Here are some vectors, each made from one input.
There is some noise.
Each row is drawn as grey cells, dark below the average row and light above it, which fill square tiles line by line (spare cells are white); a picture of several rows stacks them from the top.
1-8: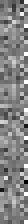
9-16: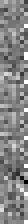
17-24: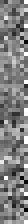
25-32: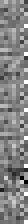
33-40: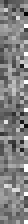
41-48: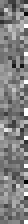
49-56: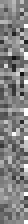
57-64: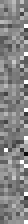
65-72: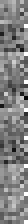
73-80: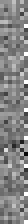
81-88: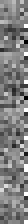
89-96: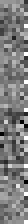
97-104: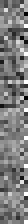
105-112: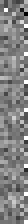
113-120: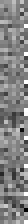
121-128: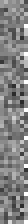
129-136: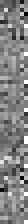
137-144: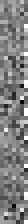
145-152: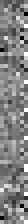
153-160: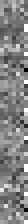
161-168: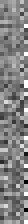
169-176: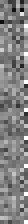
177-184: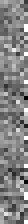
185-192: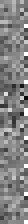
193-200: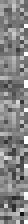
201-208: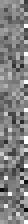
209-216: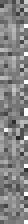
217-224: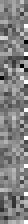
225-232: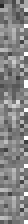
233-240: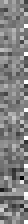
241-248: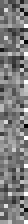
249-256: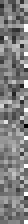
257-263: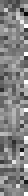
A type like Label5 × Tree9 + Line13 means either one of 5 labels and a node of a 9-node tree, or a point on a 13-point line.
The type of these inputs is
Bool × Line17 × (Tree20 + Unit).
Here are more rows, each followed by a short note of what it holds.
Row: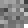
a point on a 17-point line and a true/false value
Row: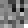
a point on a 17-point line, a node of a 20-node tree and a true/false value
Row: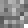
a point on a 17-point line and a true/false value
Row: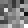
a point on a 17-point line, a node of a 20-node tree and a true/false value
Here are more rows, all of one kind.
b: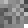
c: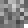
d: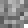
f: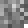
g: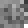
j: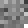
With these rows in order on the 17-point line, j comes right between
b and g.
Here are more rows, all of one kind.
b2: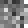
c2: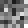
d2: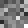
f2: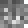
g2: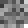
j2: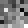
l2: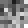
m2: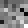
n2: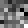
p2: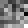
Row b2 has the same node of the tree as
c2 and l2.
